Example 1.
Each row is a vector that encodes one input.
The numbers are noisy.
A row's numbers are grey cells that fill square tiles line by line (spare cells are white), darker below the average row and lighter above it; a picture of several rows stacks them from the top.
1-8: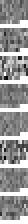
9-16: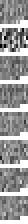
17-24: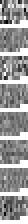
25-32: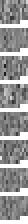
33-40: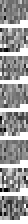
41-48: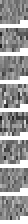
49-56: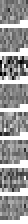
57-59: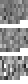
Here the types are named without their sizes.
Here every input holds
a list of points on a line.
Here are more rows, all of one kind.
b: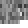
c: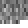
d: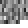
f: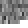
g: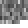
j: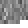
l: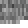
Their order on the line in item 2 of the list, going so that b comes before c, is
f, l, b, c, g, j, d.
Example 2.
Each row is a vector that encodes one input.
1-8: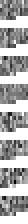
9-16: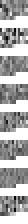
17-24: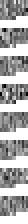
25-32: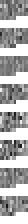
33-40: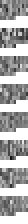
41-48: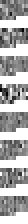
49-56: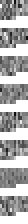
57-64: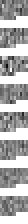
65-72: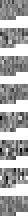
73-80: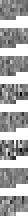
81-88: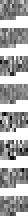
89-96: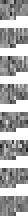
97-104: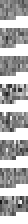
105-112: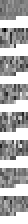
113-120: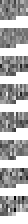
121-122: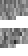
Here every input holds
a point on a 9-point line and a true/false value.
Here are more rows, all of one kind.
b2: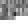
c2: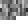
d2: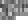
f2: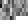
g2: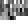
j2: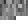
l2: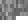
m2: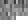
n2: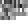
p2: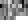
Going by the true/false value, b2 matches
d2, j2, m2 and n2.
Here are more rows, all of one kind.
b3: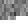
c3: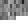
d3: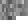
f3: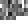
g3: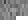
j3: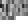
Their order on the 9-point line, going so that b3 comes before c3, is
f3, b3, g3, c3, d3, j3.
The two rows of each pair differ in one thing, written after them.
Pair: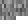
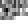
the place on the 9-point line
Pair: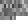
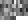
the place on the 9-point line
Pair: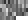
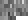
the place on the 9-point line
